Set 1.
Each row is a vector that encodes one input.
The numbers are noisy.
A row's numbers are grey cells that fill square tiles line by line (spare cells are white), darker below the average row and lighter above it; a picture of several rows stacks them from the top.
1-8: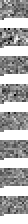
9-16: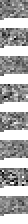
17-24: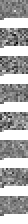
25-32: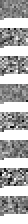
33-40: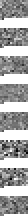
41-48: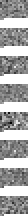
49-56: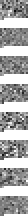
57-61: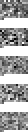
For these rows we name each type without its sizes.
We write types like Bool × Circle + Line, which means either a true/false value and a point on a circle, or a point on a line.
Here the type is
Bool × Line.
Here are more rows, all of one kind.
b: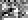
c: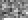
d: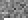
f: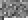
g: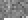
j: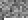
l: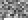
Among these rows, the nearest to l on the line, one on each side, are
c and d.
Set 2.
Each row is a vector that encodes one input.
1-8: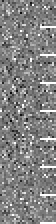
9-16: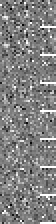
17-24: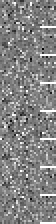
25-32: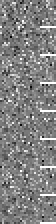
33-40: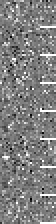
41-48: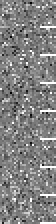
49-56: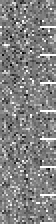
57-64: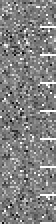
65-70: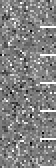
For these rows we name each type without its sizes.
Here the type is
Bool × Line.
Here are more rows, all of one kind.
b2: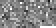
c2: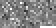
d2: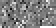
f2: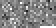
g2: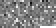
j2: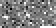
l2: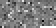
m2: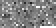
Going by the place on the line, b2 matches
c2 and f2.
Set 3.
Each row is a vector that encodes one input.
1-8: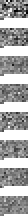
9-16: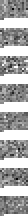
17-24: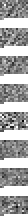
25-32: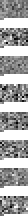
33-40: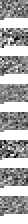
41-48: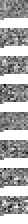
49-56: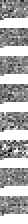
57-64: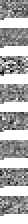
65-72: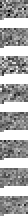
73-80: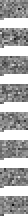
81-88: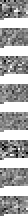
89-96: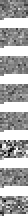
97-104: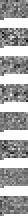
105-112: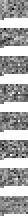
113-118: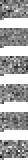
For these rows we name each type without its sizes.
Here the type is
List(Line).
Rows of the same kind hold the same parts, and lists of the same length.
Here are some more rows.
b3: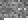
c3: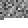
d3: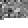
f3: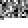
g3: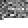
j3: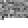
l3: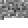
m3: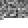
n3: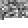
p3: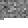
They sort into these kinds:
b3, c3, d3, g3, m3, p3
f3
j3, l3, n3

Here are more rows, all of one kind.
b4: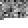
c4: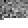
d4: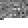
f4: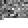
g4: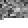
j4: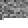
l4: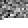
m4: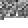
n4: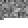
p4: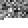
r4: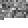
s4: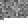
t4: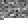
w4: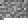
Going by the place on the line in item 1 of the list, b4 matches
d4, g4 and n4.
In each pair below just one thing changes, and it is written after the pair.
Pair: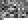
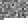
the place on the line in item 2 of the list
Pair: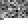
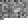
the place on the line in item 1 of the list
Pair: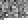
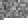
the place on the line in item 2 of the list
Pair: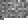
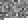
the place on the line in item 1 of the list
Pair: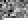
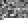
the place on the line in item 2 of the list
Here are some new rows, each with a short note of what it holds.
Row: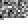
the empty list
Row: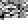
the empty list
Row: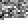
the empty list
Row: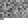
a list of one item
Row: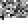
the empty list
